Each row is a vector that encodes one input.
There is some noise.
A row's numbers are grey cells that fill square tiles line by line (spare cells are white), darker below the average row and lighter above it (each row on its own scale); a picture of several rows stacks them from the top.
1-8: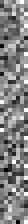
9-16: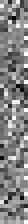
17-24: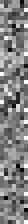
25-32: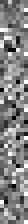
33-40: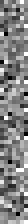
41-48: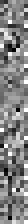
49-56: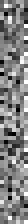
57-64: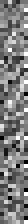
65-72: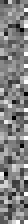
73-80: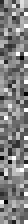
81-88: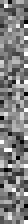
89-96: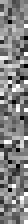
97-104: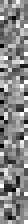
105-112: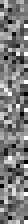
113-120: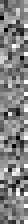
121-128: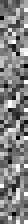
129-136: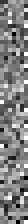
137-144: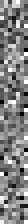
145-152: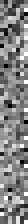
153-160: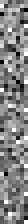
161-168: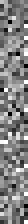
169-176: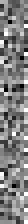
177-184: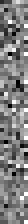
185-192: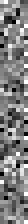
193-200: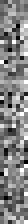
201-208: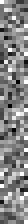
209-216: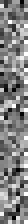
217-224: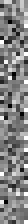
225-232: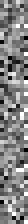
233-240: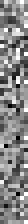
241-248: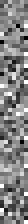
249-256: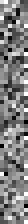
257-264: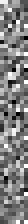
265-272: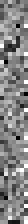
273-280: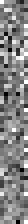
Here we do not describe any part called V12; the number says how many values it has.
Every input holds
a true/false value, together with either a point on a 10-point line, or a value of V12.
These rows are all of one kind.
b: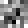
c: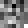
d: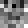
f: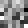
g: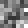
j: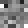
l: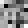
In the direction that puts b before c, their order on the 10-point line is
l, f, j, b, g, c, d.
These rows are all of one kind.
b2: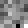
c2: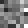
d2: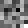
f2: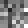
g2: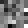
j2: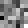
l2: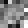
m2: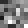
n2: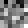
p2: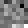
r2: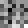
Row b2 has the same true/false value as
d2, j2, p2 and r2.
